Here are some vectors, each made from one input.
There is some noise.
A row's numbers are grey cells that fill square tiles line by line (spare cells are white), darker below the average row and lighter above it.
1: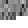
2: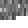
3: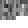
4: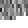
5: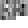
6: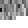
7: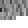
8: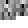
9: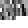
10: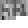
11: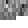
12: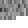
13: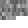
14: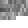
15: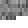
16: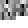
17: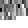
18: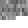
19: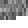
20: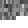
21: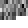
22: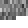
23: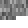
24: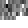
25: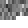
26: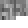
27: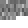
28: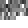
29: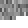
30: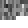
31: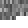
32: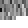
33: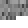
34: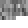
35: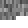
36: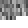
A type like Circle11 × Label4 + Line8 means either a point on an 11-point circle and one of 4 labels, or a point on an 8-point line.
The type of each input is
Circle8.
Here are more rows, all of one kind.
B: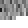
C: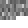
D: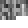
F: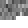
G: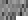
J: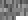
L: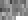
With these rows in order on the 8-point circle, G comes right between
B and D.
